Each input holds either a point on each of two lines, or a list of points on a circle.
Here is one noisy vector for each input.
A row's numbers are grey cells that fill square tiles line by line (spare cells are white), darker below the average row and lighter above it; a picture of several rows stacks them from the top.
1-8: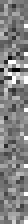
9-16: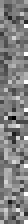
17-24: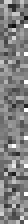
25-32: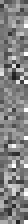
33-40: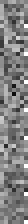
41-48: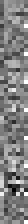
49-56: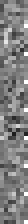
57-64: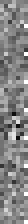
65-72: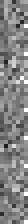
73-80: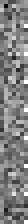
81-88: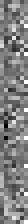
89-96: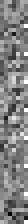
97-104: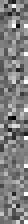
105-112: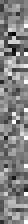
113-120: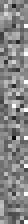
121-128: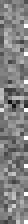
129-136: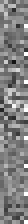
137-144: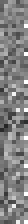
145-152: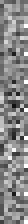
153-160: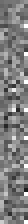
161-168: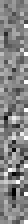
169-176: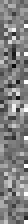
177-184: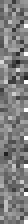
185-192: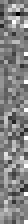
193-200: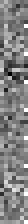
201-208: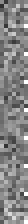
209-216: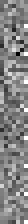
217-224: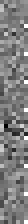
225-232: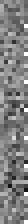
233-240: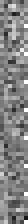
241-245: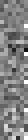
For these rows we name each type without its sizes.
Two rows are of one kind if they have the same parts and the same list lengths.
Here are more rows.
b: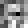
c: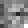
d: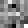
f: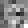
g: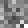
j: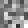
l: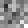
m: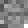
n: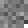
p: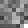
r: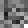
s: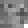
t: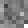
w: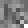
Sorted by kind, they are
b, c, d, f, m, p, s
g, l, t, w
j
n, r

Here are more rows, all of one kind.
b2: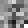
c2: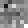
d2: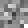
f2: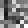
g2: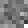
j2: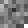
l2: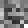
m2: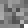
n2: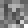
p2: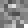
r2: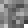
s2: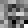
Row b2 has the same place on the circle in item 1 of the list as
g2 and s2.
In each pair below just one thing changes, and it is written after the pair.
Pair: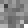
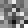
the place on the circle in item 1 of the list
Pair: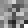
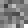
the place on the circle in item 2 of the list
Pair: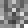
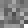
the place on the circle in item 1 of the list
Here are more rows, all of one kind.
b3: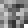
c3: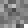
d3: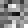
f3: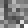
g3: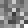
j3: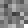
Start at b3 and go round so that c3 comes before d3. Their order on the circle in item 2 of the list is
b3, j3, g3, f3, c3, d3.
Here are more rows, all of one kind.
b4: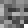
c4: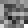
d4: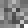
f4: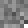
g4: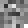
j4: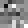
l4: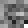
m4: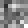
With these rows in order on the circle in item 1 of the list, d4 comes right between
b4 and f4.
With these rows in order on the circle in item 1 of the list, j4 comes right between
c4 and m4.
